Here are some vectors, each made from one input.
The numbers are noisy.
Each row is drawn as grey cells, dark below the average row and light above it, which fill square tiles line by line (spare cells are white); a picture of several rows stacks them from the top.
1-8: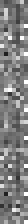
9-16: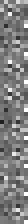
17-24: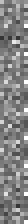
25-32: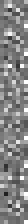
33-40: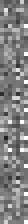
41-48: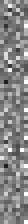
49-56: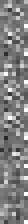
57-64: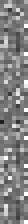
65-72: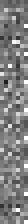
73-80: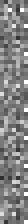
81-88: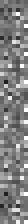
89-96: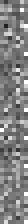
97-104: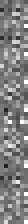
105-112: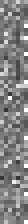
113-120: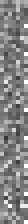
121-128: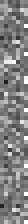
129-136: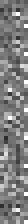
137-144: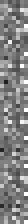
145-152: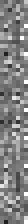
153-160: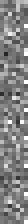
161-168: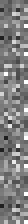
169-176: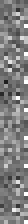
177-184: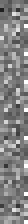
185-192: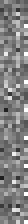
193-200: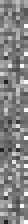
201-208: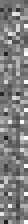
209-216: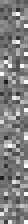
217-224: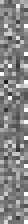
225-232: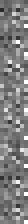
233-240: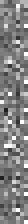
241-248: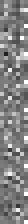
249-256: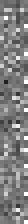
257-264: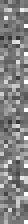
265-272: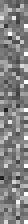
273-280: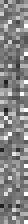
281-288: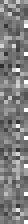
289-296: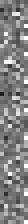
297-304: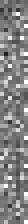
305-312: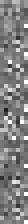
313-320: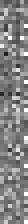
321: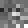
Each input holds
either a point on a 13-point circle, or one of 11 labels, or a point on a 10-point line.
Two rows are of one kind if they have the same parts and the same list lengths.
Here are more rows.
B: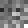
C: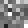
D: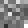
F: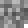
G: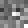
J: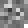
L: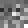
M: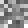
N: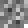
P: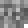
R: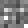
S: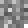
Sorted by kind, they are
B, G, L
C, D, F, J, M, N, P, S
R

